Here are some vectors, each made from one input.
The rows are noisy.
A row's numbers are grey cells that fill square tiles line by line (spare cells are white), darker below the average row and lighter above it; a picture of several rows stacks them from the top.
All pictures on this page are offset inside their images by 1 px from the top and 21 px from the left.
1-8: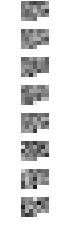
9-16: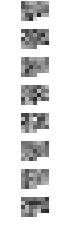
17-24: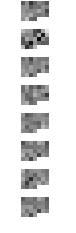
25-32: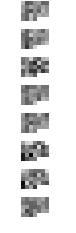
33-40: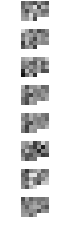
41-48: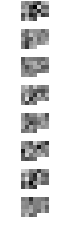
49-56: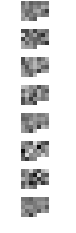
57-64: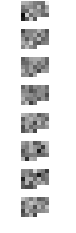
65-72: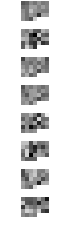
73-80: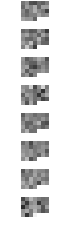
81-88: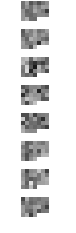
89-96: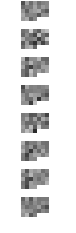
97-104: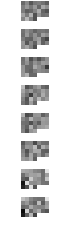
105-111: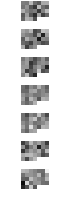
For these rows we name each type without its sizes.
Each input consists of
either a point on a circle, or a point on a line and three true/false values.
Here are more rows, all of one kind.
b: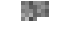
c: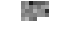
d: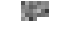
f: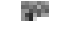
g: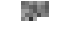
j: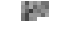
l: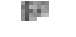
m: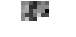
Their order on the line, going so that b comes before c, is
j, l, f, g, b, d, c, m.
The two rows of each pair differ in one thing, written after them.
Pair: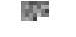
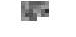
one of the three true/false values
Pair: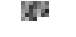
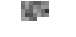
one of the three true/false values
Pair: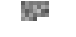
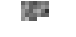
one of the three true/false values
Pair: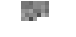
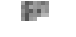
the place on the line
